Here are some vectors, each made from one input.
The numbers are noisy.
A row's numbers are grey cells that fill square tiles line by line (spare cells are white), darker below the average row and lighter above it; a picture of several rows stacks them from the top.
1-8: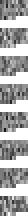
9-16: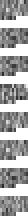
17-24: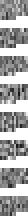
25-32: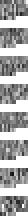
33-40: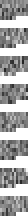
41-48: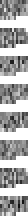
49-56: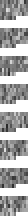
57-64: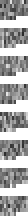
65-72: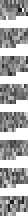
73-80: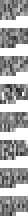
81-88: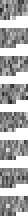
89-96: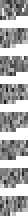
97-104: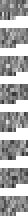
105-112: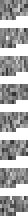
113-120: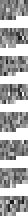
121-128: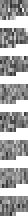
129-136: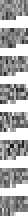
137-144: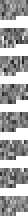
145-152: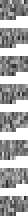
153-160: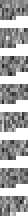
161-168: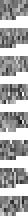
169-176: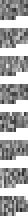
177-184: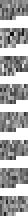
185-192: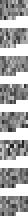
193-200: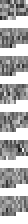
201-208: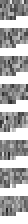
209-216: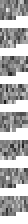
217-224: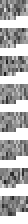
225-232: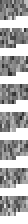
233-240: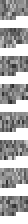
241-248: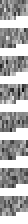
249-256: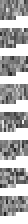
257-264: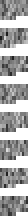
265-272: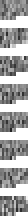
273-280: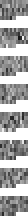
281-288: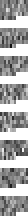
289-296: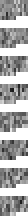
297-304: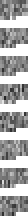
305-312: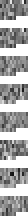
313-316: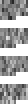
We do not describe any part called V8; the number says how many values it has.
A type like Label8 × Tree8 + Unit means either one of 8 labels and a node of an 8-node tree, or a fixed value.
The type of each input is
Label4 × Line5 + V8.
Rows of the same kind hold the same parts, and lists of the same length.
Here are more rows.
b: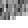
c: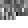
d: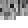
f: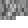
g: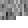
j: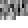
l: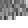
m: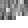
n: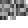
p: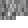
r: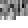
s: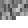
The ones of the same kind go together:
b, c, d, j, l, n, r
f, g, m, p, s

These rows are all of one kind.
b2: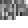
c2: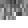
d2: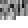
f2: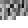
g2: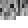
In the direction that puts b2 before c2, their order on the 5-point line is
f2, b2, c2, g2, d2.
